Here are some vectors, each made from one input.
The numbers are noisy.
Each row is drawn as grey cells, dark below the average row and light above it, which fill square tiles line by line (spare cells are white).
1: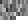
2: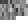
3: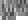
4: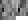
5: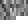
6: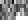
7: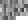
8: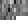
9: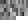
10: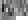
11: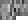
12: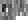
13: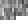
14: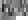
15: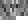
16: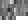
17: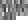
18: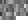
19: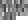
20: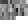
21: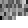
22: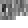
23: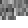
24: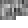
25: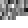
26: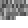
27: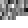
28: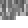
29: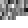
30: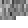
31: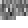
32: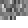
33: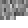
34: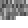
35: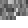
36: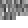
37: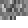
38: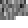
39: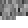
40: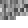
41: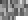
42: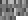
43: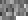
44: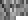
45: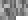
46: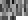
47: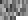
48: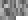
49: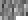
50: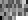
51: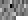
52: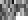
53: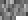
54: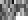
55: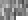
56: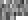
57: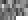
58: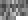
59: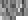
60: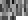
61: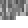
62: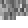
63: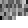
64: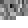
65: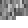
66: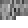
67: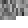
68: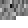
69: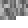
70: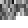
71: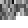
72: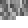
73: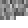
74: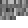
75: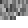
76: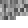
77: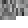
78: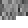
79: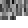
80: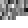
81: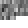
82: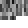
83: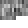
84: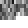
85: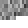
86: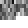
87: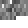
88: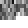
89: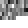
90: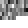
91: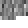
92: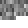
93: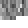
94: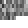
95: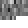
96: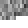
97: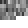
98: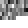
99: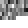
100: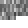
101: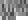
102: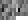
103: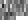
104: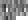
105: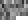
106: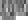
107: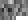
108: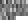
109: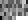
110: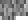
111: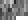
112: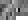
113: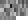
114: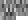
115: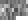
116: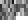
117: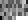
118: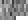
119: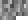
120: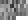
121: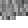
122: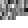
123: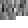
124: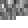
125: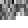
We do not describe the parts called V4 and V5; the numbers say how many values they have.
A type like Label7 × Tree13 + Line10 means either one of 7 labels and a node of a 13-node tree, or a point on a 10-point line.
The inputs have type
(Tree8 + V5) × Tree9 + V4.
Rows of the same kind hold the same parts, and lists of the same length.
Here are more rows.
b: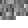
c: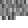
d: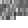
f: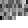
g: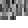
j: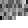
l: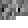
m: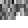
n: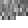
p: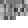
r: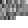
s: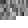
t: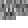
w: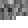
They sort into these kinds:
b, c, d, l, n, r, t, w
f, g, j, m
p, s

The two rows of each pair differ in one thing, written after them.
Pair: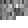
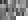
the node of the tree
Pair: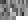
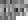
the node of the tree
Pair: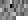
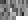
the value of V5
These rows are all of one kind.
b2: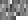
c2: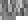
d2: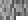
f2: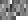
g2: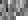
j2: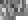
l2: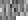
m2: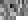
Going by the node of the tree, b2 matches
f2 and g2.
